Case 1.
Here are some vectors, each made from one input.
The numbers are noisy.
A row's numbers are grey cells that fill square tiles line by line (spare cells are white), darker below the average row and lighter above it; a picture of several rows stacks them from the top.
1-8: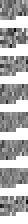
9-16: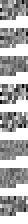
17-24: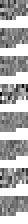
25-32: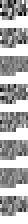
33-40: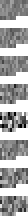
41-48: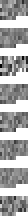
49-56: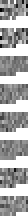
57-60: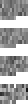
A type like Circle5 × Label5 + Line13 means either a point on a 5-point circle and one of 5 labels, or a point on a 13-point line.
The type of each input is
Line4 + Line6.
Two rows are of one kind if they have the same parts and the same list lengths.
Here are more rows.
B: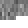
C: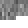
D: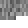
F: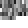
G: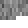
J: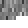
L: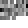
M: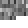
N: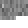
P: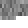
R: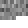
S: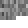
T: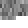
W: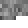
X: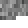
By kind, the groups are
B, C, D, G, J, M, S, W, X
F, L, N, P, R, T

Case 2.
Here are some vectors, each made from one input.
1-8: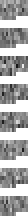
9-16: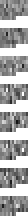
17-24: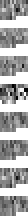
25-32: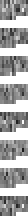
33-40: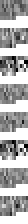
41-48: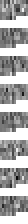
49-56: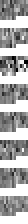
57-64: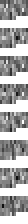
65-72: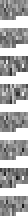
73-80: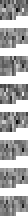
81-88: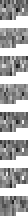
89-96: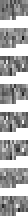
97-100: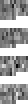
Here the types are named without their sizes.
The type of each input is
List(Circle).
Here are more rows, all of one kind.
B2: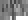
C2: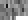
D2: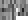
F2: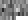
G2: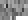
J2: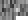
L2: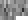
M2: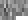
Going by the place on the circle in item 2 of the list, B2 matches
C2 and G2.
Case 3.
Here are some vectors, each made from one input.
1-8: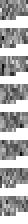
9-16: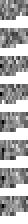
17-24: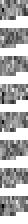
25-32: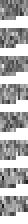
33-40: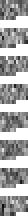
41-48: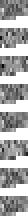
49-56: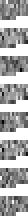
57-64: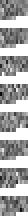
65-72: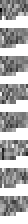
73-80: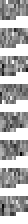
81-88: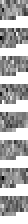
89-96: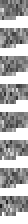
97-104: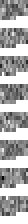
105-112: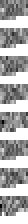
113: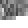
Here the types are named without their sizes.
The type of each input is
(Bool × Bool × Bool + Unit) × (Circle + Unit).
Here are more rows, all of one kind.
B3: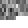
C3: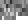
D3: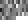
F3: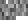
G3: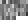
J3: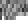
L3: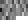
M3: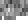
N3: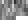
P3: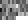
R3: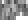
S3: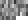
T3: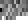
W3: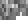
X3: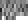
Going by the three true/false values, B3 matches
J3, P3, R3 and W3.
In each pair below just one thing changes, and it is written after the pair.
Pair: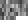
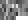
one of the three true/false values
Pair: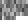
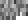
the place on the circle
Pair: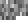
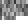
the place on the circle
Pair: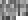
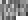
one of the three true/false values
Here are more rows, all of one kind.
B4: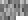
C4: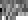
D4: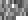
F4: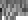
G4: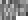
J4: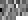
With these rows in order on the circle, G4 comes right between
B4 and D4.
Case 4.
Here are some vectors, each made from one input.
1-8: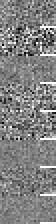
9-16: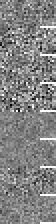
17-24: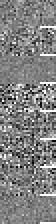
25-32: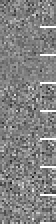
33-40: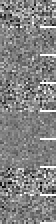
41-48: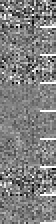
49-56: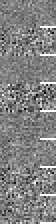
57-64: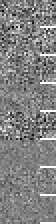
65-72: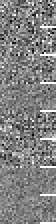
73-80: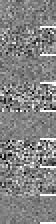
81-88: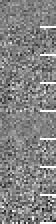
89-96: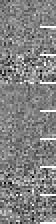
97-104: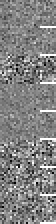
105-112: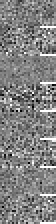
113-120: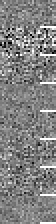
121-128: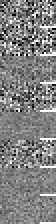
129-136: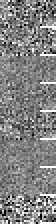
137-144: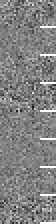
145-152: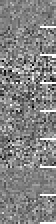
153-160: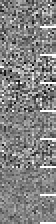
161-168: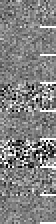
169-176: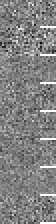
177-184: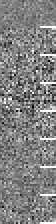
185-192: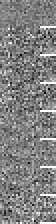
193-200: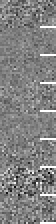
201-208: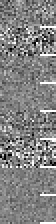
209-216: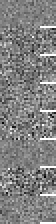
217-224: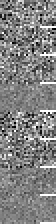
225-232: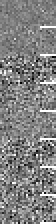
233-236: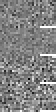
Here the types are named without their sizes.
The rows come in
2 kinds.
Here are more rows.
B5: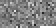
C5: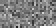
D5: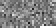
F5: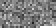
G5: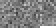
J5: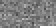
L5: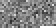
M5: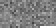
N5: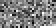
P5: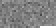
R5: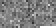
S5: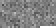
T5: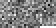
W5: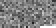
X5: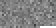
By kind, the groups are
B5, F5, G5, W5
C5, D5, J5, L5, M5, N5, P5, R5, S5, T5, X5

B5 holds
a point on a line.
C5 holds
a point on a line and three true/false values.
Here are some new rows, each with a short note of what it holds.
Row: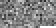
a point on a line and three true/false values
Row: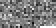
a point on a line and three true/false values
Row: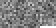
a point on a line
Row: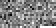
a point on a line and three true/false values
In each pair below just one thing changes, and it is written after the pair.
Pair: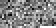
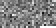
one of the three true/false values
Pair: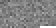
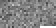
the place on the line
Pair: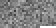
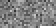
one of the three true/false values
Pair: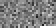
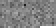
the place on the line
